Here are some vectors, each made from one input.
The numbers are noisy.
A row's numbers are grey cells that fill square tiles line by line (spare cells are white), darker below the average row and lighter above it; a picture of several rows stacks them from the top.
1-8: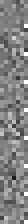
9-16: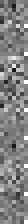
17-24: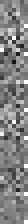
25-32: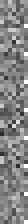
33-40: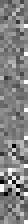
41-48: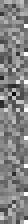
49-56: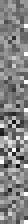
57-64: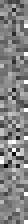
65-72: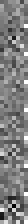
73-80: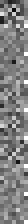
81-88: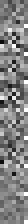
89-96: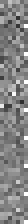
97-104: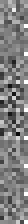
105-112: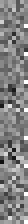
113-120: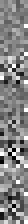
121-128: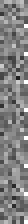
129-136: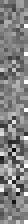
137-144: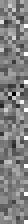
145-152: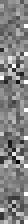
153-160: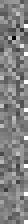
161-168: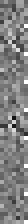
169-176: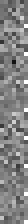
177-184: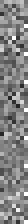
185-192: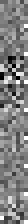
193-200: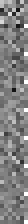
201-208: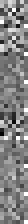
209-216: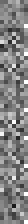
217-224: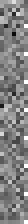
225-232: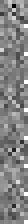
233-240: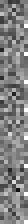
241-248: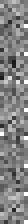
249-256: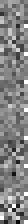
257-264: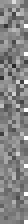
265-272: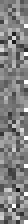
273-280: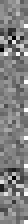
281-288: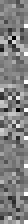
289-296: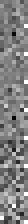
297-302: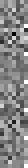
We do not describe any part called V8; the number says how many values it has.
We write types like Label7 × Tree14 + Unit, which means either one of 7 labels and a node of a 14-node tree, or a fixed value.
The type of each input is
Bool × V8 + Circle9 + Unit.
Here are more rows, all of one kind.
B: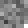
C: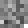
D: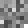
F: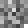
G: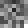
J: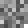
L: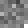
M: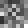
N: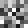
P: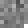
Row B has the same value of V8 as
C, F and L.
